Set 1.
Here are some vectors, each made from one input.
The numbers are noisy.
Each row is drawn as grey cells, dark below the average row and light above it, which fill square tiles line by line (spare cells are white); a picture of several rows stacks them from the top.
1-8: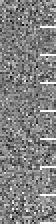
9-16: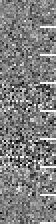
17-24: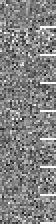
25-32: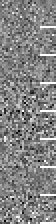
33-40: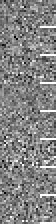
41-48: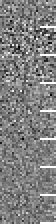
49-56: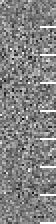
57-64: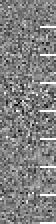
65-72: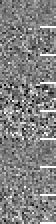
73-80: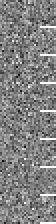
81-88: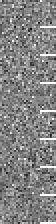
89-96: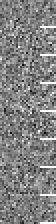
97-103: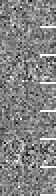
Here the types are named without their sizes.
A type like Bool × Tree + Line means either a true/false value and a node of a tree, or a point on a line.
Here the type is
(Label + Tree) × Tree.
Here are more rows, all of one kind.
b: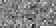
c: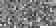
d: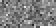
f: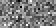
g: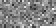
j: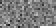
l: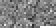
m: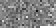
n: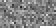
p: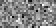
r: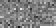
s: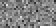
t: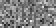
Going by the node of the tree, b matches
f, g, l and n.
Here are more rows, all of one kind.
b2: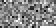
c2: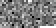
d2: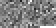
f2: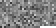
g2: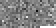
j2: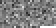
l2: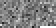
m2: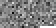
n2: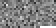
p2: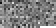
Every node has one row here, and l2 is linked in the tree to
j2.
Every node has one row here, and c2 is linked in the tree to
d2.
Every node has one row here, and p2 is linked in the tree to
g2 and n2.
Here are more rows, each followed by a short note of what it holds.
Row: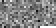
a label and a node of a tree
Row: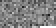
a node of each of two trees
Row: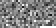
a node of each of two trees
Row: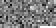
a node of each of two trees
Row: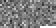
a label and a node of a tree
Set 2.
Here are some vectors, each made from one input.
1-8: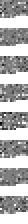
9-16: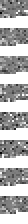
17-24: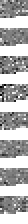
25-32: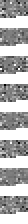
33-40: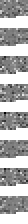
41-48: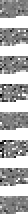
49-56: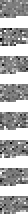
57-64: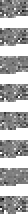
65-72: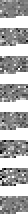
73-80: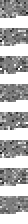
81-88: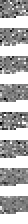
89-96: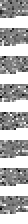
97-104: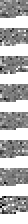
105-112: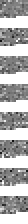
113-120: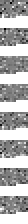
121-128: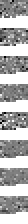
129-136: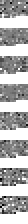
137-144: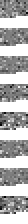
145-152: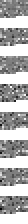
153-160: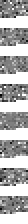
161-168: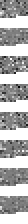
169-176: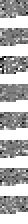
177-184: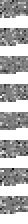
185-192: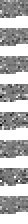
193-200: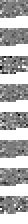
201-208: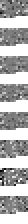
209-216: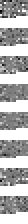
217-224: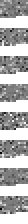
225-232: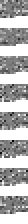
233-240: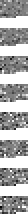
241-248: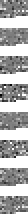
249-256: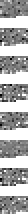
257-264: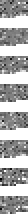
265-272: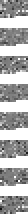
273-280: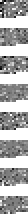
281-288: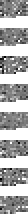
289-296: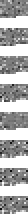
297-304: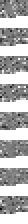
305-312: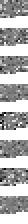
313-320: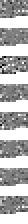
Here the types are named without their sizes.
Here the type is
Label × (Tree × Tree + Unit).
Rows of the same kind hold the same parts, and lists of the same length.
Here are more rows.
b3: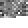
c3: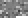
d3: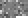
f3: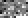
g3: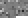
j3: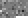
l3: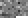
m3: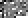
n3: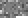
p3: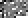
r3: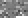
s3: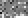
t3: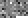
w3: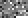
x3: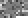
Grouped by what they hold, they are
b3, c3, d3, g3, j3, l3, n3, r3, s3, t3, x3
f3, m3, p3, w3

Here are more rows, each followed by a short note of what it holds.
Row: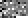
a label
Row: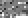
a label and a node of each of two trees
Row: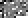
a label
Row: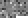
a label and a node of each of two trees
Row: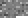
a label and a node of each of two trees
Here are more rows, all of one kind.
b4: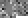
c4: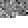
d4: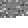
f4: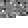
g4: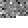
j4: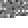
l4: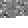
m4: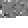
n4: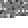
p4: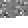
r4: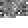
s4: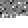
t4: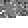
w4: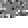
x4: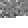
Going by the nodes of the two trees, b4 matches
j4, l4, n4 and p4.
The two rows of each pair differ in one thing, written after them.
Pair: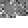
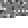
the label
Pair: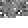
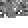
the node of one of the two trees
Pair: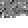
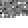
the node of one of the two trees
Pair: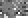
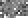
the node of one of the two trees
